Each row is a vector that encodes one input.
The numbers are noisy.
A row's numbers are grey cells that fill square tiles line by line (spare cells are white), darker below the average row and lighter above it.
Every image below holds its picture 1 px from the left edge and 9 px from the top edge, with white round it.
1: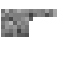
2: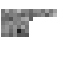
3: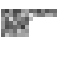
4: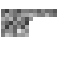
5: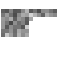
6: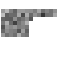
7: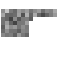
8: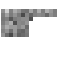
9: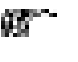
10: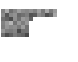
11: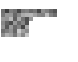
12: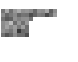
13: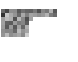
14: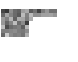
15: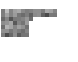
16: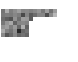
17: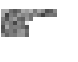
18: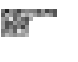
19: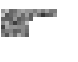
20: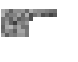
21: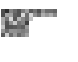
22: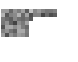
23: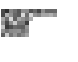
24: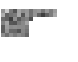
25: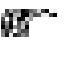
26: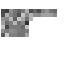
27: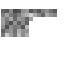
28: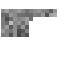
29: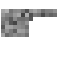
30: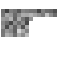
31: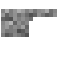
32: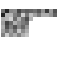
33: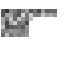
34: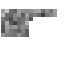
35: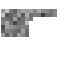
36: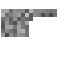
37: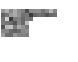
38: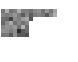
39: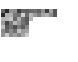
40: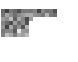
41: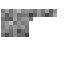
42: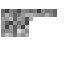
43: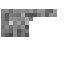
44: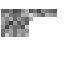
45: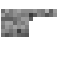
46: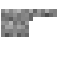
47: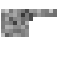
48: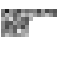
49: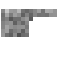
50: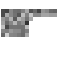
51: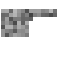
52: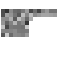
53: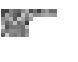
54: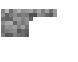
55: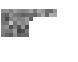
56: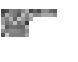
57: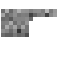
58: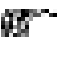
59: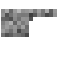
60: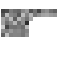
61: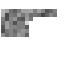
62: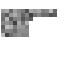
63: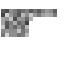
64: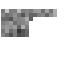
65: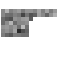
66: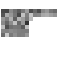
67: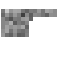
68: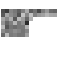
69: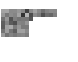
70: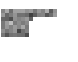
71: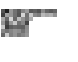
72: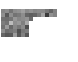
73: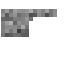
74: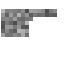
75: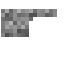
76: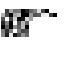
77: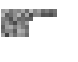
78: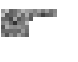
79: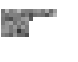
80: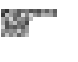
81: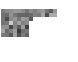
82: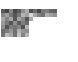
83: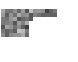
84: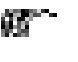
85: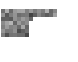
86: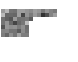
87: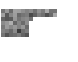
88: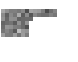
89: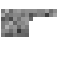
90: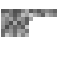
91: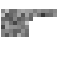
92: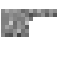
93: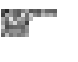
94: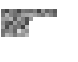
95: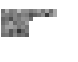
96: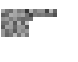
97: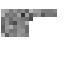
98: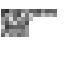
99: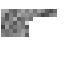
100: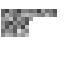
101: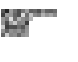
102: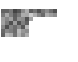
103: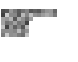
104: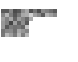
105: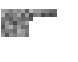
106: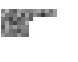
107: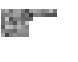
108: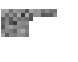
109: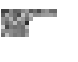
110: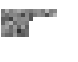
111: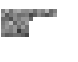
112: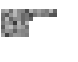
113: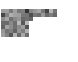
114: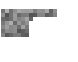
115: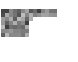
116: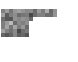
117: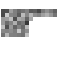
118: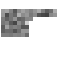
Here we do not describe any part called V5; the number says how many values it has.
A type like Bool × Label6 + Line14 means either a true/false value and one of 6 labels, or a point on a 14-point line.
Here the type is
List2(Bool × V5).
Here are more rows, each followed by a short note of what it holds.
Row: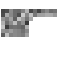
a list of one item
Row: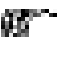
the empty list
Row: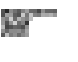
a list of one item
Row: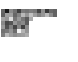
a list of one item
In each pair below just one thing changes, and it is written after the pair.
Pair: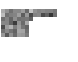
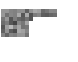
the value of V5 in item 2 of the list
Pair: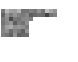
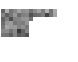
the value of V5 in item 1 of the list
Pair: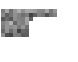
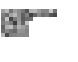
the value of V5 in item 1 of the list
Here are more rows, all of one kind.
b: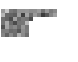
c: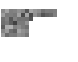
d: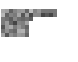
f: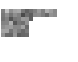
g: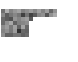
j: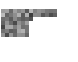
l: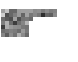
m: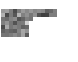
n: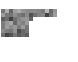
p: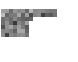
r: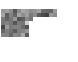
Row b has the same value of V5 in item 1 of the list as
l, m and r.
